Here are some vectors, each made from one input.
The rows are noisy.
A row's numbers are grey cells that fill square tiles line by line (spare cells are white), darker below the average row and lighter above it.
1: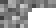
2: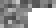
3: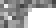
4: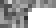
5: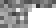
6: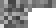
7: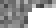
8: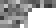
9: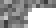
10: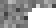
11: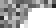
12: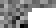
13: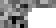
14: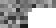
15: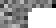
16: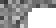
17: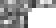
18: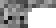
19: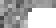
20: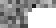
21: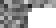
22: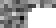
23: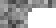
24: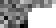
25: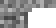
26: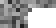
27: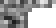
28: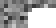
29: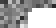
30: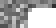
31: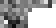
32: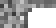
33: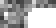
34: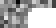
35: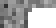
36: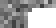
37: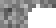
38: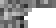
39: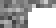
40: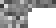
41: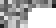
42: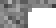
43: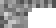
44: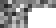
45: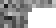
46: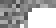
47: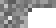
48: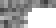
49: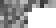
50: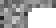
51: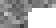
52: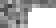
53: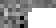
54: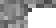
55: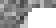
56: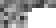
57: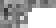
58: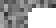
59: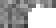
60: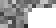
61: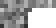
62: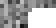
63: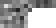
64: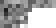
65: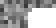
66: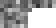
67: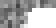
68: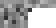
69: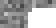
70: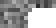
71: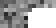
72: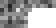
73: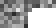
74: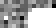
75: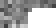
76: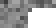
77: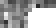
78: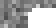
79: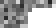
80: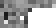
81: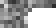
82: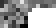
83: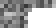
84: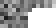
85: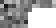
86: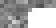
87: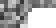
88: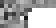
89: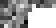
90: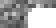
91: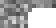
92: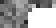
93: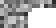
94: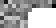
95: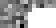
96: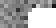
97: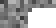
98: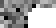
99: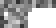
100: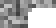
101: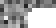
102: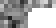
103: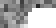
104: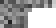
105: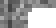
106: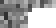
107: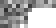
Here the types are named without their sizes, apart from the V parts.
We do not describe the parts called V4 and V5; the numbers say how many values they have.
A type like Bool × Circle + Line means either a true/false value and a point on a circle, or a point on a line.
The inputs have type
Bool × (Tree + V4 × V5).
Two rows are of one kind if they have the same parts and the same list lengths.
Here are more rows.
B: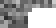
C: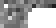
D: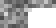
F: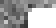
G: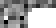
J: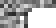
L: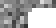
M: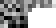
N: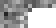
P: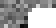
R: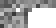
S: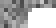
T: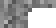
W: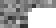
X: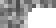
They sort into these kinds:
B, C, G, M, N, P, W, X
D, F, J, L, R, S, T

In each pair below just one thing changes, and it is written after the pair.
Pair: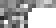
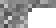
the true/false value
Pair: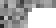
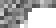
the true/false value
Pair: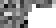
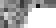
the value of V4
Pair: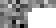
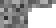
the value of V5
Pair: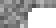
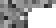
the true/false value
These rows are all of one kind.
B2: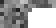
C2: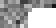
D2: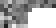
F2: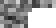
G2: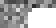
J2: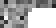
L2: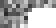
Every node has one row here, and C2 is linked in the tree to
D2, F2 and J2.
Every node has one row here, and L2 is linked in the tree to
D2.
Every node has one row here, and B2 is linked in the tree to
J2.
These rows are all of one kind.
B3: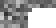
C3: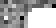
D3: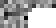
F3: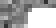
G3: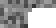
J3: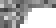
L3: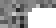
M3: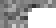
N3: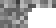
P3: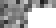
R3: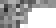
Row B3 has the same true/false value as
J3, L3, P3 and R3.
